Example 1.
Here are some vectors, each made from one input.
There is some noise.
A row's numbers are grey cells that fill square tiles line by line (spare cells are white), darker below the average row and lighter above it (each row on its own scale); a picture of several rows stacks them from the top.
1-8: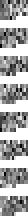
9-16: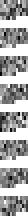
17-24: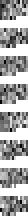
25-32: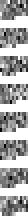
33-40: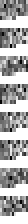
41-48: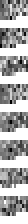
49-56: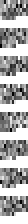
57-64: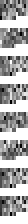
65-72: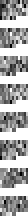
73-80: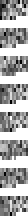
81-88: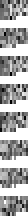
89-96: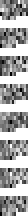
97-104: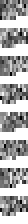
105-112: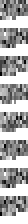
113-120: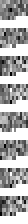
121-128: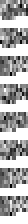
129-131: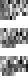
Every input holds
either a point on a 9-point circle, or a point on a 15-point line.
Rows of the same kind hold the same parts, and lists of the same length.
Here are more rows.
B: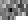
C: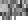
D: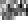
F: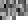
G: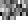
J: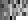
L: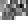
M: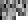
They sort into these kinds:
B, C, D, G, L
F, J, M

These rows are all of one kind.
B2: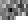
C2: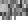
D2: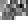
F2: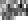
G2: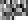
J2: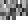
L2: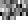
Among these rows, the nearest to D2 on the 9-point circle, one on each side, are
B2 and G2.
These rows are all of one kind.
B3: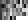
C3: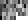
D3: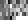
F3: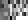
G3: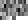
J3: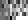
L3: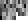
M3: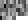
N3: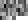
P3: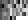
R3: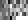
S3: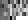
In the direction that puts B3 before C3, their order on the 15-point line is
D3, R3, J3, F3, S3, P3, B3, C3, L3, M3, N3, G3.
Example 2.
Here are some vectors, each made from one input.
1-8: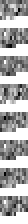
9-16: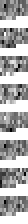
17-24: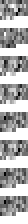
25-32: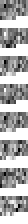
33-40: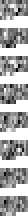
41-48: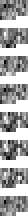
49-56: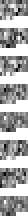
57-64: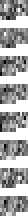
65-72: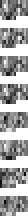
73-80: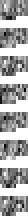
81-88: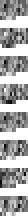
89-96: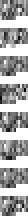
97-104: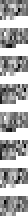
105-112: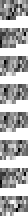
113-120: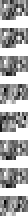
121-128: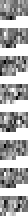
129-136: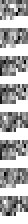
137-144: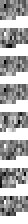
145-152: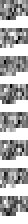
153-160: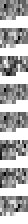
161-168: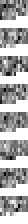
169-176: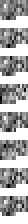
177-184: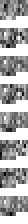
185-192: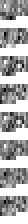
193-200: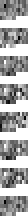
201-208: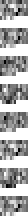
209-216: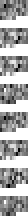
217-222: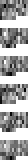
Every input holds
either a point on a 13-point line, or a node of an 18-node tree.
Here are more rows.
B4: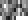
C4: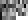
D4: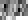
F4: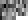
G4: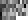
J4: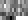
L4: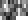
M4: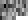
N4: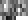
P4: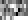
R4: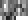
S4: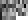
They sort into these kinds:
B4, J4, L4, N4, R4
C4, D4, F4, G4, M4, P4, S4

